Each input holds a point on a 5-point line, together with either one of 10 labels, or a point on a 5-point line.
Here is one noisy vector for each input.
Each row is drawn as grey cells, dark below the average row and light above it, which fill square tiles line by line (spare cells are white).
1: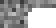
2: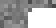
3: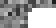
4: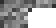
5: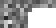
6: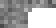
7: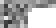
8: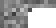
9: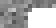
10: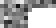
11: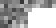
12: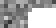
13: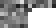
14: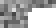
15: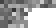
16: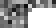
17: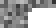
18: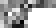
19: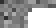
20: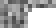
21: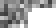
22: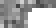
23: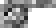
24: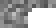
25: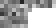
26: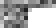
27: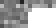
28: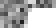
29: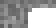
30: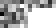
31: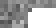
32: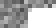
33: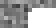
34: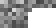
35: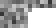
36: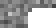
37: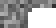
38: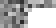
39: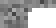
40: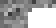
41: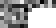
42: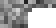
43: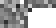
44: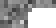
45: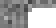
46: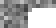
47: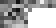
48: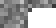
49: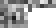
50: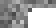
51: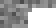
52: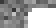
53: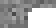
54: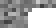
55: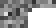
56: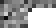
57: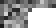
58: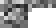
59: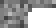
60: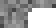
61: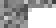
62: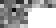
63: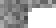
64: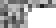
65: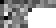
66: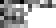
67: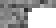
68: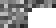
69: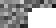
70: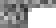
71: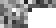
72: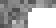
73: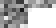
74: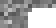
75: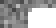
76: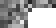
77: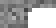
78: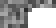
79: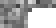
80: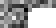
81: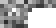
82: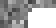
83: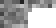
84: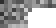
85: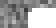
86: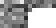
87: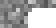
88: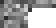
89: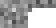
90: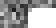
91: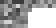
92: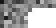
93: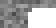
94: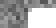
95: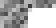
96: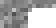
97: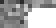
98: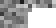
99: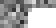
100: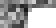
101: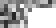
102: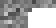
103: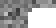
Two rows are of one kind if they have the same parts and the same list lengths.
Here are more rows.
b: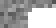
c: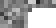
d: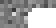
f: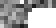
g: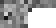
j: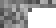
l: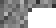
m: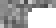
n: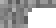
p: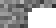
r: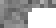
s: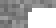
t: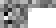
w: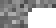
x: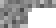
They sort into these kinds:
b, f, g, m, n, x
c, d, j, l, p, r, s, t, w

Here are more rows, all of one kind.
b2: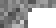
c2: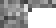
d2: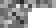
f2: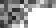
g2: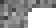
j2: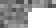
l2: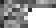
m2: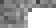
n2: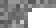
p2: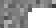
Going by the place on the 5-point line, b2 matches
d2, f2 and n2.
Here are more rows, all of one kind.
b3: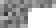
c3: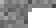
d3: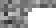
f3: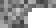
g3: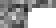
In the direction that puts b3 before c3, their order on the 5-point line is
b3, c3, g3, f3, d3.
